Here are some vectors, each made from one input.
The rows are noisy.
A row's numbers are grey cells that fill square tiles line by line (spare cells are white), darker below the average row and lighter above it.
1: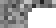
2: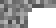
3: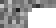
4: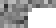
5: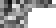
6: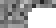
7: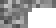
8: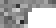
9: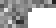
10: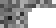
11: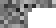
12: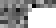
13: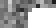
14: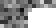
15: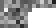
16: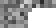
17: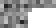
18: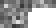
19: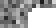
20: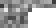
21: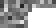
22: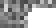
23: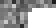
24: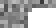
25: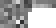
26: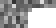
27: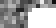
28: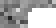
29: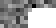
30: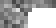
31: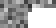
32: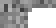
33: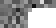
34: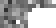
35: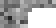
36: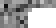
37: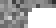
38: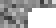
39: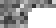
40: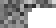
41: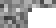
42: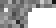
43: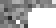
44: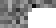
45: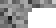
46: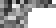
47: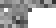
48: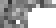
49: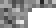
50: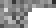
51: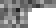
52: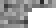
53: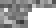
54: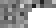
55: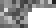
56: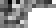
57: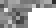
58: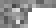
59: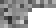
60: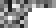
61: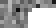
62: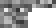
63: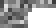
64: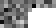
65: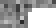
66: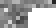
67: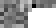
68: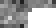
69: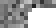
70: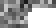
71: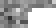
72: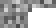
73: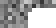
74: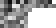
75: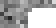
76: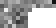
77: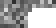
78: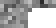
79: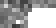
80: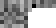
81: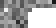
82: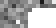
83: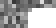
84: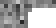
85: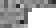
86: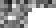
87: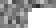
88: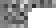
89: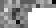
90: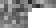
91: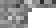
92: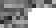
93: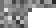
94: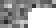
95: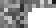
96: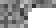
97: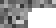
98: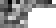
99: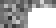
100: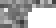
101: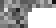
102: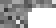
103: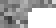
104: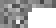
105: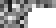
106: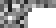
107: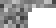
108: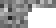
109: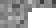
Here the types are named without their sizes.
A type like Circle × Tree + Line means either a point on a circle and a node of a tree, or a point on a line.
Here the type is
(Bool × Bool × Bool × Bool × Tree + Unit) × Line.
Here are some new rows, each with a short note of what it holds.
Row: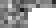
a point on a line, a node of a tree and four true/false values
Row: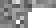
a point on a line, a node of a tree and four true/false values
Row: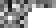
a point on a line
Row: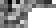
a point on a line
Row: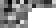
a point on a line
